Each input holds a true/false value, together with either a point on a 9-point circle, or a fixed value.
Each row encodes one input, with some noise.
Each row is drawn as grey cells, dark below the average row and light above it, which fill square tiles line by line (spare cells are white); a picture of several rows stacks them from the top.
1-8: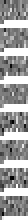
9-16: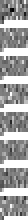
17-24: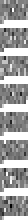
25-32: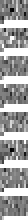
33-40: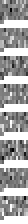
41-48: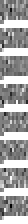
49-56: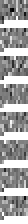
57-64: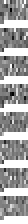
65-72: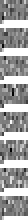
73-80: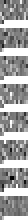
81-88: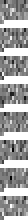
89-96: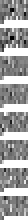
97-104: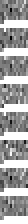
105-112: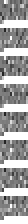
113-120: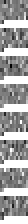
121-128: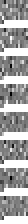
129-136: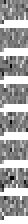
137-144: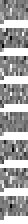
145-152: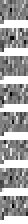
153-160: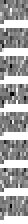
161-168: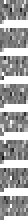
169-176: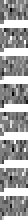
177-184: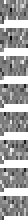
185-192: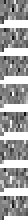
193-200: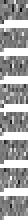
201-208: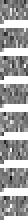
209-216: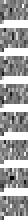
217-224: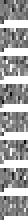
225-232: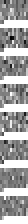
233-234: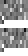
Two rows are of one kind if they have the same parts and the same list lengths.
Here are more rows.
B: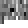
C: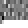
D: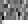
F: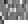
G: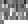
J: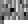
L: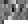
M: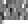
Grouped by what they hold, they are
B, J, L
C, D, F, G, M

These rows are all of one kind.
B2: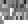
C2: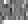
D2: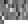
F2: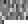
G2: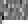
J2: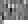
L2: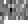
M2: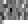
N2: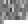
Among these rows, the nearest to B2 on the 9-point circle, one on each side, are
J2 and N2.
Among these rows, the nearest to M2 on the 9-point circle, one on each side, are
D2 and G2.
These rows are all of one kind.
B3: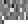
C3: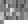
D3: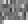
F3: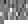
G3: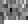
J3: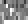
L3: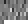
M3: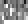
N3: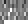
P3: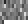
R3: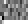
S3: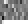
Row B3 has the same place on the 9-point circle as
G3 and P3.
